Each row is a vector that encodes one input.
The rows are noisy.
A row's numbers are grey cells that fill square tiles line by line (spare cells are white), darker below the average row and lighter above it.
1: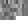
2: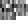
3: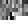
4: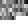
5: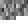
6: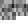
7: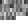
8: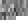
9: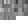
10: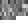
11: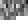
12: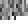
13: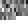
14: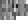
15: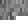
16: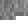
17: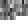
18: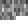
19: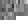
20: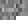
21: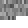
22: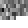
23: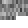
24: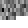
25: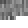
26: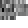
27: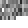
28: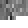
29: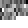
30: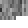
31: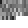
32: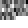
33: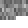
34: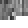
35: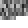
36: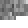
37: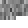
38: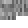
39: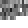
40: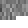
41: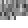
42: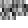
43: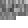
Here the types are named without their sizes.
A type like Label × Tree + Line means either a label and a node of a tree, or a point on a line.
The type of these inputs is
Bool × Label + Unit.
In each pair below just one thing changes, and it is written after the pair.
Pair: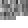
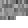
the label
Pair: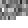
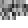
the true/false value
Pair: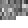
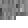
the label
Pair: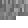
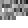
the true/false value
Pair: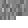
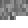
the label
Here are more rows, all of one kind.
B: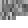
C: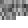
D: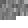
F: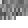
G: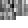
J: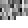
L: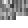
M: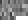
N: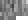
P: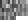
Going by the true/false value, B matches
C and L.
